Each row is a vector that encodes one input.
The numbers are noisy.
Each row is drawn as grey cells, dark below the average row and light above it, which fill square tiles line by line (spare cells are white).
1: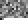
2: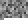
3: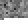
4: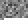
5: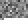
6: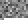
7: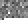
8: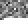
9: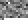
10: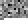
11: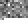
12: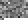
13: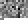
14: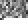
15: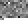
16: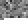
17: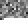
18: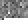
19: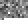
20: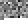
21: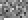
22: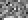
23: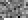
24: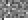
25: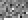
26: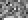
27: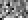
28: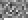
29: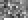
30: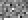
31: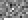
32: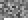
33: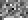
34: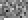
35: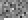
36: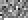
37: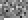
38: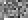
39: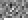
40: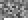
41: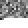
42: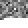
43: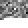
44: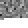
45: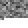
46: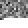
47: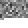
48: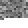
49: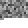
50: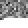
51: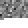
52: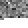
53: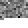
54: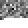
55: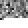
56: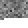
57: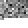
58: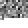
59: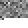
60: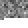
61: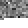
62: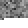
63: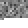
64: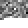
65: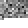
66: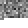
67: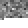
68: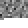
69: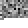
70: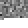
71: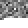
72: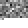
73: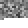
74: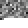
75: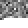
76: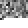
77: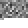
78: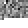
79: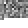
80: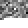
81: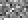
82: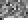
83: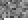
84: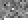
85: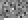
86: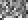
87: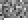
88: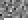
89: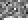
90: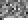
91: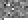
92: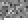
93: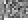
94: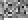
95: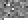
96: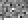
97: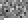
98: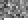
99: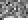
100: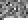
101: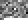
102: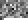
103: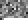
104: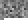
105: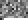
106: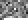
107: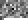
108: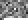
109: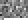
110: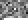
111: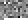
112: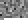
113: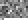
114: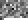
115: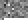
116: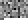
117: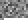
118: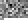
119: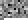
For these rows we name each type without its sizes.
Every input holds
a point on a line and a true/false value, together with a list of points on a circle.
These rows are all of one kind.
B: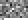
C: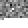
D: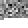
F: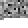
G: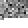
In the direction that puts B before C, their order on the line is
B, C, G, D, F.
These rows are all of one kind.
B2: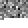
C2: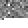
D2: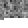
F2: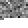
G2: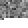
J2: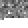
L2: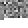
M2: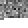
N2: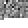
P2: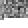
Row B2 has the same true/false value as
L2, M2, N2 and P2.
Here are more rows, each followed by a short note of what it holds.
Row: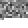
a point on a line and a true/false value, together with a list of one item
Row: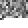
a point on a line and a true/false value, together with the empty list
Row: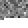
a point on a line and a true/false value, together with a list of two items
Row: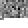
a point on a line and a true/false value, together with a list of two items
